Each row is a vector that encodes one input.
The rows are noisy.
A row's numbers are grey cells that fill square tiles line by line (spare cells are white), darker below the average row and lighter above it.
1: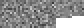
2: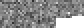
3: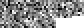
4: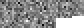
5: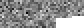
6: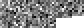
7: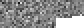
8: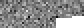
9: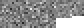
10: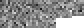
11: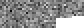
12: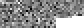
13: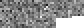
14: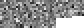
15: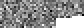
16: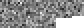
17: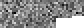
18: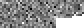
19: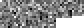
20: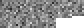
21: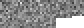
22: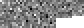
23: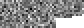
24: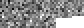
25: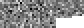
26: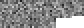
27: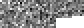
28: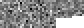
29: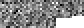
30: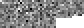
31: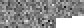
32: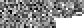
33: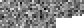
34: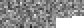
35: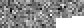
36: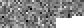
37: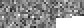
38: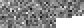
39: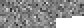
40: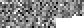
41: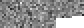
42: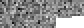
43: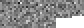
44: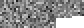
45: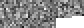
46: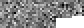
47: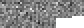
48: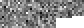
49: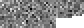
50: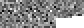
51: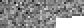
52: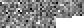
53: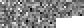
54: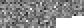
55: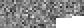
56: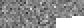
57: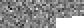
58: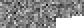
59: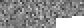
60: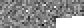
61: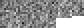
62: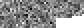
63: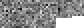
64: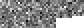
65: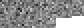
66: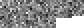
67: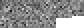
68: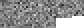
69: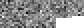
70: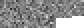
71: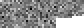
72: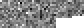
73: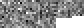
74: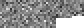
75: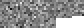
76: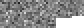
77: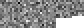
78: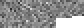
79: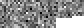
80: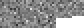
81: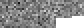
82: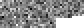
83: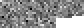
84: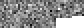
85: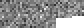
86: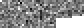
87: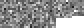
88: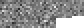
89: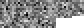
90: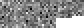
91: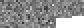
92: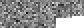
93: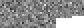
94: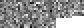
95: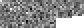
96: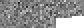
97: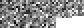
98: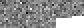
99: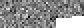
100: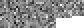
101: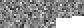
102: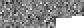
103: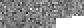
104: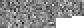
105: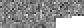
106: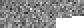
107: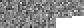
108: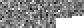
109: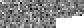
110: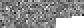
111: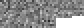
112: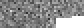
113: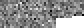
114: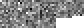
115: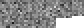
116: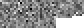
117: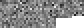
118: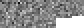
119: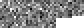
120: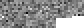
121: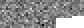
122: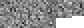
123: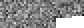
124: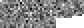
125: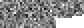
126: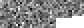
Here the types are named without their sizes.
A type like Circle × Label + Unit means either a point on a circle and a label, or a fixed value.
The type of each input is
(Bool × Bool × Bool + Unit) × Circle × (Circle × Circle + Unit).
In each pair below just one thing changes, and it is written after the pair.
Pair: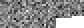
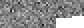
one of the three true/false values
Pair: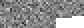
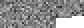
one of the three true/false values
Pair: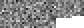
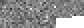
one of the three true/false values
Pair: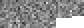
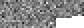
one of the three true/false values
